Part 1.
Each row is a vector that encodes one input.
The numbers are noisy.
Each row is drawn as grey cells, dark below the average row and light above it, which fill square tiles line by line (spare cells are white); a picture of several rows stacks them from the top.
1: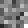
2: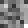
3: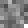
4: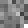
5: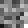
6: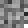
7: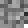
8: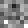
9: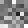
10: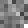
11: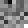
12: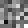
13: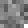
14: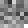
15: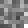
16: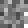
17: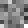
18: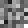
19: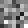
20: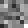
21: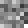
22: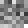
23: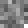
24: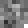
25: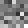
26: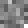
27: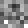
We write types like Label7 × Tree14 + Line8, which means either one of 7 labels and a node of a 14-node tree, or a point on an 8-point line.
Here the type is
Line5.
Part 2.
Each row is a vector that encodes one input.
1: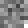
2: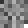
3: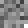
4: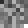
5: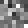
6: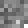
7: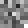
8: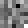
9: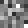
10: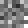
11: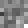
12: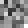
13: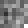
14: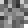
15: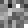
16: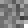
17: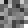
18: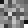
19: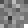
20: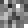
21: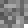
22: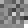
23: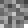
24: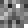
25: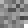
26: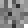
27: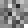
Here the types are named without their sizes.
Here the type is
Line.
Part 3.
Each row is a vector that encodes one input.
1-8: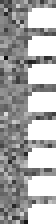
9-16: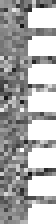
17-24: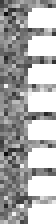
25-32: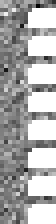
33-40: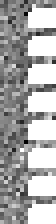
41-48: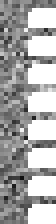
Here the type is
Tree10.
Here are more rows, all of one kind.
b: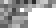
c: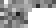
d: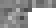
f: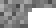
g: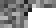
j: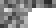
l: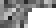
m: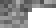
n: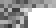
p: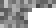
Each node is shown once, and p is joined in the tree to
c and d.
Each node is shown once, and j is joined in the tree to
f.
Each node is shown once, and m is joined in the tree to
d, g and l.
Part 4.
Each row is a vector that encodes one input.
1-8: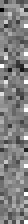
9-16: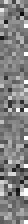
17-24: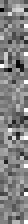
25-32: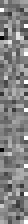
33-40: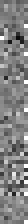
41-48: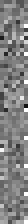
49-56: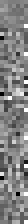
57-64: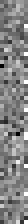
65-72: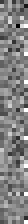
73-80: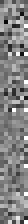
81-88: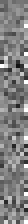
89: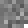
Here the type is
Circle11 + Unit.
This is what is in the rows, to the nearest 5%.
About 95% of them hold a point on an 11-point circle. The rest hold a fixed value.
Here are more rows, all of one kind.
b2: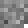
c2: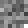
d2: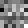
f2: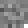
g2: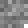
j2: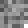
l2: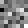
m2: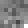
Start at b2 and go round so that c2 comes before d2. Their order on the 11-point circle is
b2, f2, c2, d2, j2, g2, m2, l2.
